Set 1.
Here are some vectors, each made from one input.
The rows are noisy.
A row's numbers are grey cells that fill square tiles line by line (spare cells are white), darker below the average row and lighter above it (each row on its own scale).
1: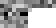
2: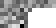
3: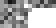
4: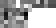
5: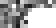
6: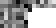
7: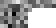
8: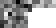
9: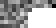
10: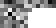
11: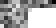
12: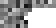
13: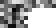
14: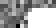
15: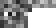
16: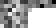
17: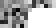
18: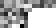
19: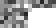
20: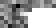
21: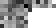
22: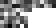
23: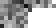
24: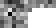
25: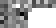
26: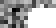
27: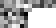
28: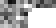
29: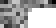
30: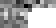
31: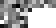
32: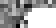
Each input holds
one of 7 labels.
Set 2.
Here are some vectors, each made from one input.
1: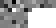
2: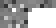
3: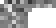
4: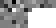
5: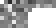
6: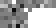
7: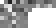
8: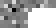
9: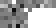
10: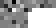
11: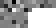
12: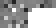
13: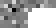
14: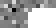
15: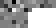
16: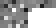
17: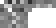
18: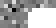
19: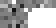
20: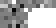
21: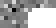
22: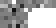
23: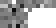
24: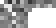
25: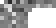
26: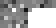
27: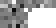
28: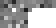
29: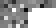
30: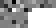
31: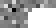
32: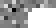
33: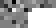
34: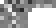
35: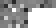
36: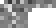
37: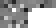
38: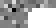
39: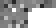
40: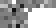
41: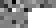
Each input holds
a point on a 5-point line.
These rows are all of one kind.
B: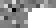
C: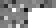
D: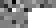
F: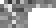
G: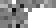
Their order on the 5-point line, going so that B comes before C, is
G, B, F, C, D.
